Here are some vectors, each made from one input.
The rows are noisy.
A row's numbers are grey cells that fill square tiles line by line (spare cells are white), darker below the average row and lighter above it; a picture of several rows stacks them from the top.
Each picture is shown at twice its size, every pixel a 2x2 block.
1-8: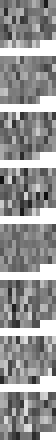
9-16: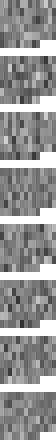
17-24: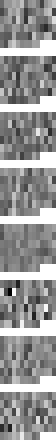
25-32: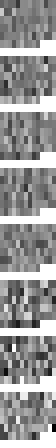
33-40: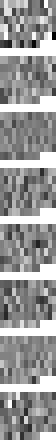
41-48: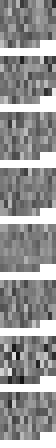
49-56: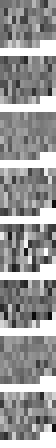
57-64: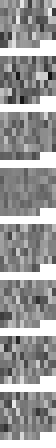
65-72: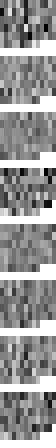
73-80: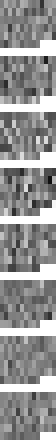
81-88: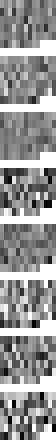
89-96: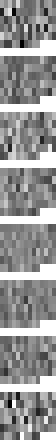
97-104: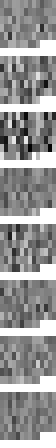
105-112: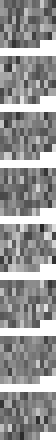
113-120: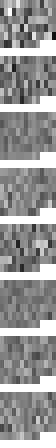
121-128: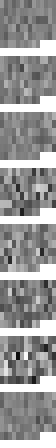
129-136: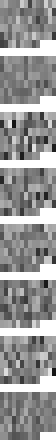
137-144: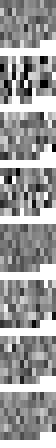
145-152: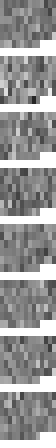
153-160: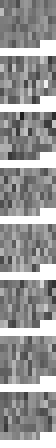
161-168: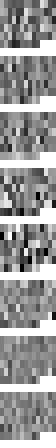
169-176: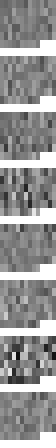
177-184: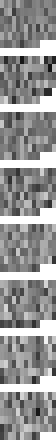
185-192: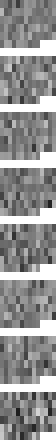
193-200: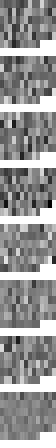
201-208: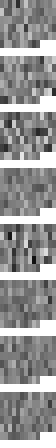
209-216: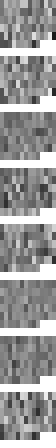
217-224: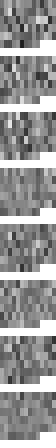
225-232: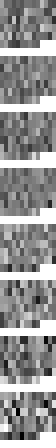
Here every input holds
either a point on a 9-point line, or a point on a 10-point line and a true/false value.
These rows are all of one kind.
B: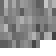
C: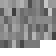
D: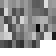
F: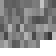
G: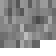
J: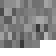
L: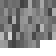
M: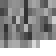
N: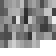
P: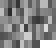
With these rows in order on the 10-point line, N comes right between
B and J.
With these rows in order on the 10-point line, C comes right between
J and P.
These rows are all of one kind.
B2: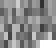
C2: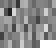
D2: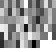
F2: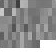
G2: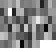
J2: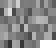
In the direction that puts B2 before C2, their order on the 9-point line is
J2, D2, B2, G2, F2, C2.
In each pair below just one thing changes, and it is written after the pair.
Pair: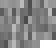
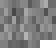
the place on the 10-point line
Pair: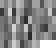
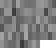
the place on the 10-point line
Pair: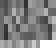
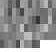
the true/false value
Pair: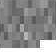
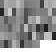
the true/false value
